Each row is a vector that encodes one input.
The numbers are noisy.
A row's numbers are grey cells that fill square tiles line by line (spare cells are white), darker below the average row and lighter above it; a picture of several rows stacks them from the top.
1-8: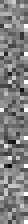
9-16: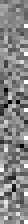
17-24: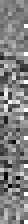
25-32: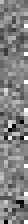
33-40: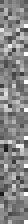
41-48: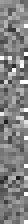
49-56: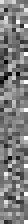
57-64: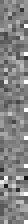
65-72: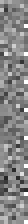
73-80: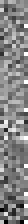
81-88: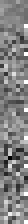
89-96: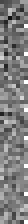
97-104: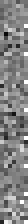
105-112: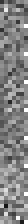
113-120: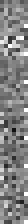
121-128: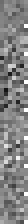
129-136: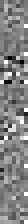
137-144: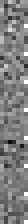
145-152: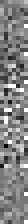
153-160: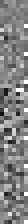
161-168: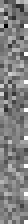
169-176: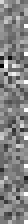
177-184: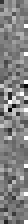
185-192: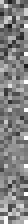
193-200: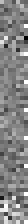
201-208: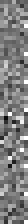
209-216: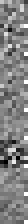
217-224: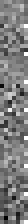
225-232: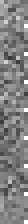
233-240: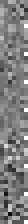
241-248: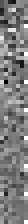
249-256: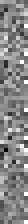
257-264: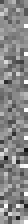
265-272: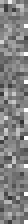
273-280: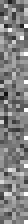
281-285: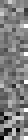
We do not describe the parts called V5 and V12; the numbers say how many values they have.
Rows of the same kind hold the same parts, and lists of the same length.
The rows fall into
2 kinds.
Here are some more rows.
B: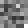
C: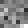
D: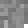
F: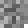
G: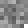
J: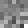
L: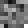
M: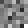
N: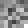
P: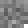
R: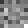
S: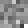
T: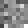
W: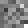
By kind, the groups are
B, G, J, M, P, S
C, D, F, L, N, R, T, W

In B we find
a point on an 11-point circle, a value of V5 and a value of V12.
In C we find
a point on an 11-point circle, four true/false values and a value of V12.
